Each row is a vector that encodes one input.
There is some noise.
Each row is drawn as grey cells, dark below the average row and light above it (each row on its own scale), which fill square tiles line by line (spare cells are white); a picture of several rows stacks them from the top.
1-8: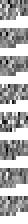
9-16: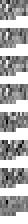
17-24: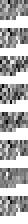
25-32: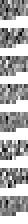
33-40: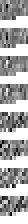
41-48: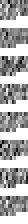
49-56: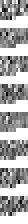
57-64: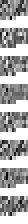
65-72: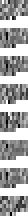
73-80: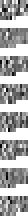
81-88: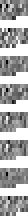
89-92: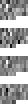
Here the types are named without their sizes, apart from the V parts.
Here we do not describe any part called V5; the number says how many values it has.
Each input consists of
a list of items, each a true/false value and a value of V5.
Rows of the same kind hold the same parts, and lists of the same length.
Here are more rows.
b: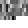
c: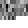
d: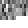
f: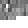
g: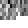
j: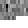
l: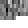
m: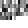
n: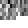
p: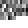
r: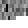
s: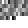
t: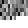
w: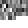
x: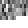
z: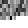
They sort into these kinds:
b, c, j, l, p, r, t, w, z
d, f, g, n, s, x
m

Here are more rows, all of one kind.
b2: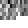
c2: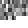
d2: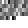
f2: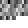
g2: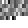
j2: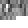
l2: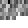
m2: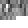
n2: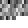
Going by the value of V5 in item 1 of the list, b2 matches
j2 and m2.
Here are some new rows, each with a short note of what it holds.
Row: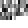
the empty list
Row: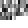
the empty list
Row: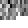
a list of one item
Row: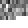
a list of one item
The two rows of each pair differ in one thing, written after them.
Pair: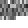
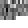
the true/false value in item 2 of the list
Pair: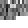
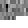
the true/false value in item 1 of the list
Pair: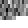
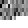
the true/false value in item 2 of the list
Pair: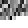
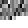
the value of V5 in item 2 of the list
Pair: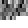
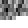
the value of V5 in item 2 of the list
